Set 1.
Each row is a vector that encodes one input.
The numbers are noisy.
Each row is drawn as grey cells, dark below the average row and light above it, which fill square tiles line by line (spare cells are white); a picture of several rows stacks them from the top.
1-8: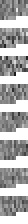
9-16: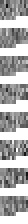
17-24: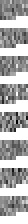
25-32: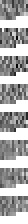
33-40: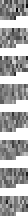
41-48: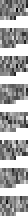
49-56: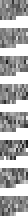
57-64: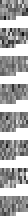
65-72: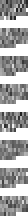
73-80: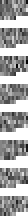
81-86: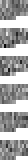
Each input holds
a true/false value, together with a list of up to two points on a 4-point line.
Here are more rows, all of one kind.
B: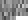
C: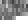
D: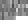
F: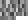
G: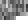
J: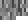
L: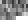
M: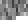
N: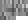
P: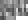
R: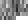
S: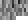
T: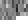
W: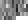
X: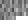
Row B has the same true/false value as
D, N, P and X.
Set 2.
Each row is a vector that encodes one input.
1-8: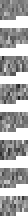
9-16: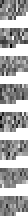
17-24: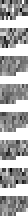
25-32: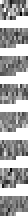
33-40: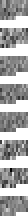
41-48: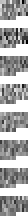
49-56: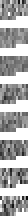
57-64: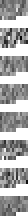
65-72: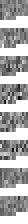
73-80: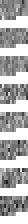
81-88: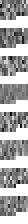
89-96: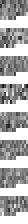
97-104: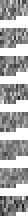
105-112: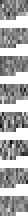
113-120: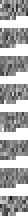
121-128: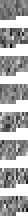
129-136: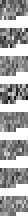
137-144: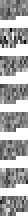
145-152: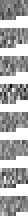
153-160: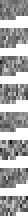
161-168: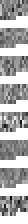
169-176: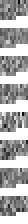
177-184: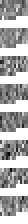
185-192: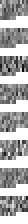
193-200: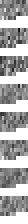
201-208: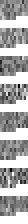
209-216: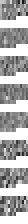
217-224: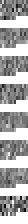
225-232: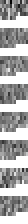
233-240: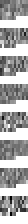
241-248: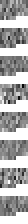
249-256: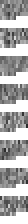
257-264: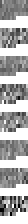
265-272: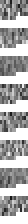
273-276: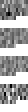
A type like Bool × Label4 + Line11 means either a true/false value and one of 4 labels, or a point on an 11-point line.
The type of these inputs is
(Bool × Bool × Bool × Bool + Unit) × Line6 + Label6.
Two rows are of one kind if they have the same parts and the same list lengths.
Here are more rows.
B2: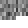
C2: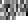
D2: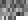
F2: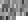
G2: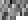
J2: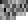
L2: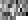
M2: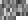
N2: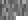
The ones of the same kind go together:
B2, C2, F2, M2, N2
D2, J2
G2, L2

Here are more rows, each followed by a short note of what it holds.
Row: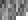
a point on a 6-point line
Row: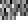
one of 6 labels
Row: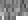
a point on a 6-point line
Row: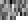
one of 6 labels
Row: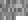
a point on a 6-point line and four true/false values
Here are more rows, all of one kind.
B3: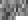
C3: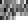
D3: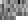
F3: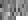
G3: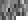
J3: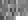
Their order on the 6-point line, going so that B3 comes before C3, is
D3, B3, C3, F3, G3, J3.
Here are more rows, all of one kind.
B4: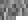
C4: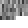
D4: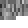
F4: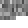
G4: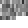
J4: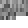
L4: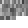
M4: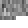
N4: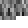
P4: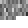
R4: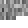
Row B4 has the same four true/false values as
F4, G4, J4 and L4.
